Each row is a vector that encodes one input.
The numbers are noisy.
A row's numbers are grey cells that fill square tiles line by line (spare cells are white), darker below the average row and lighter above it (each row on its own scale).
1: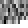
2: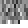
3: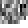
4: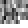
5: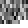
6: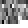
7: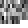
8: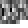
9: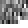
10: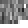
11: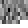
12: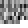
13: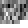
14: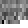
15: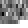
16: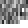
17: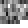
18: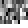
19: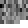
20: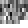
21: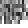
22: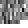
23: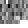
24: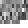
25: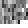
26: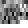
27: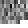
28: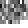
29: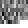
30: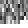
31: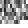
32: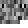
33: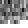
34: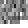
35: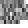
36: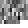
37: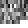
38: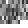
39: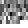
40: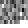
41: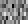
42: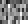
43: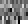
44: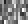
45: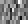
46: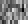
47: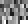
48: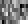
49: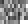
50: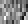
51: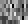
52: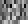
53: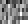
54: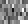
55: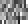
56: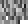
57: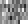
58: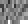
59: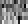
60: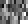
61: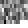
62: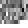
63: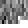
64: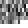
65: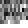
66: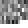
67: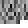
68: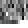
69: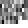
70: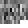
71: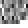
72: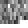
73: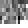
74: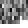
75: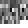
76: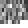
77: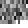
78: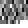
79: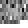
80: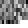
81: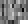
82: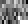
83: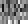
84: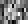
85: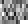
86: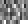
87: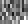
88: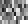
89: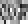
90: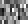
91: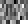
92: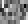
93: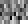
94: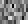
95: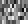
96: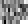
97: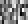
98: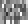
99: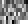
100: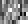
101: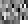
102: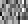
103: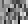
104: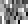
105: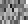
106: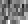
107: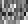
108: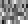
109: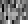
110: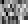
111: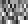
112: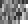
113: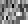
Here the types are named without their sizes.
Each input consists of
two labels, together with either a label, or three true/false values.
